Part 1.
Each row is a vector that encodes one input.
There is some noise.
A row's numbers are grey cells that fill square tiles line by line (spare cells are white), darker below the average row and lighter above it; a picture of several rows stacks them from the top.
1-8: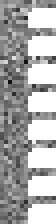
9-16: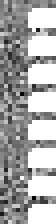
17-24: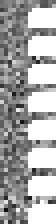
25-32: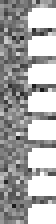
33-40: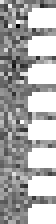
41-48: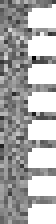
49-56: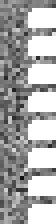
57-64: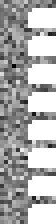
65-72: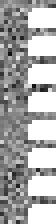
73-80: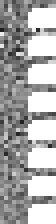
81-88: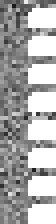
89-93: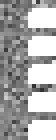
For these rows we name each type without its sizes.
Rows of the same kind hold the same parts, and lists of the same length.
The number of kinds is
2.
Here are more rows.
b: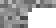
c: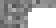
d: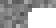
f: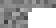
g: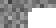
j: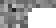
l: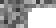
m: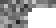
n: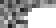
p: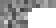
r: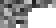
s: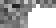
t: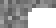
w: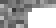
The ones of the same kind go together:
b, c, d, f, g, j, l, n, p, r, t, w
m, s

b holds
four true/false values.
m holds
a label.
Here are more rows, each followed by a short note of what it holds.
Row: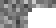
a label
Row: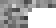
four true/false values
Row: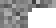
four true/false values
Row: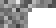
a label
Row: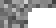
a label
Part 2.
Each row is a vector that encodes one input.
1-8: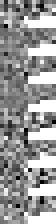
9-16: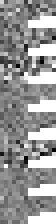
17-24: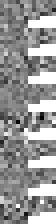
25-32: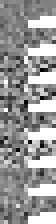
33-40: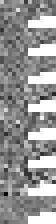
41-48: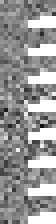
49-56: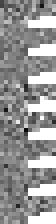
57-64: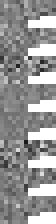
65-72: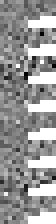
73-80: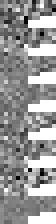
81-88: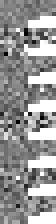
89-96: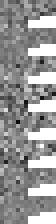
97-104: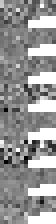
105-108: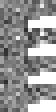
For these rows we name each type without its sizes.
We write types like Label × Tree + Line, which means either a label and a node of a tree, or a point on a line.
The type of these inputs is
(Bool × Bool × Bool × Bool × Bool + Unit) × Line.
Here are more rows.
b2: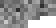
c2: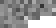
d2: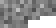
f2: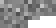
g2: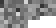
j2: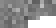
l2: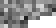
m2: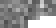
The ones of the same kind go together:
b2, c2, d2, f2, g2, j2, m2
l2

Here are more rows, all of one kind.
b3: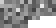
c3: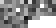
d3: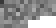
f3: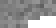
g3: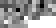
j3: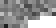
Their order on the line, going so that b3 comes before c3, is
b3, f3, j3, g3, c3, d3.
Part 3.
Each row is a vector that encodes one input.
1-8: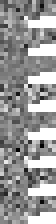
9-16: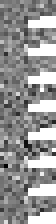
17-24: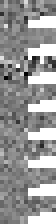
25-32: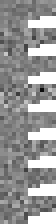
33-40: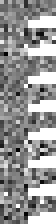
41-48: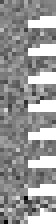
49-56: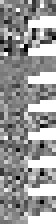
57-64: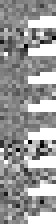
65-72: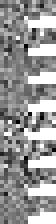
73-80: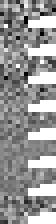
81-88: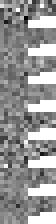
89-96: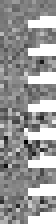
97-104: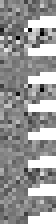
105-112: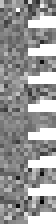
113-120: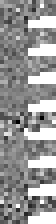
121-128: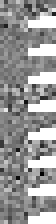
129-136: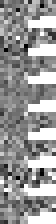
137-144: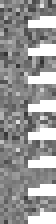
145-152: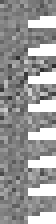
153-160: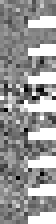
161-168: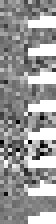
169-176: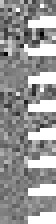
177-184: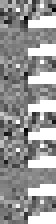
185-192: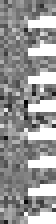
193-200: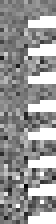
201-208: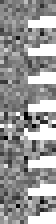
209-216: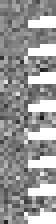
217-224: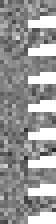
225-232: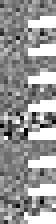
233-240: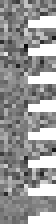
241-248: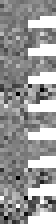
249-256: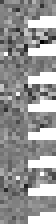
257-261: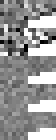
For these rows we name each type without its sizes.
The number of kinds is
4.
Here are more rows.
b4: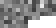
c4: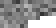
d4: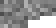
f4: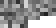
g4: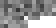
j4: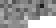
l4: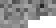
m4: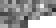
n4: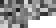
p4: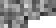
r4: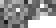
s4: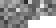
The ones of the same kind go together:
b4, c4, j4, l4, p4
d4, r4, s4
f4, g4
m4, n4

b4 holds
a point on a circle and five true/false values.
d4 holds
five true/false values.
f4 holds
a point on a circle.
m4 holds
a fixed value.
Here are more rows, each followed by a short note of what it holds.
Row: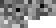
a point on a circle
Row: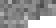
a point on a circle and five true/false values
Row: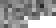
a point on a circle
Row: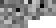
five true/false values
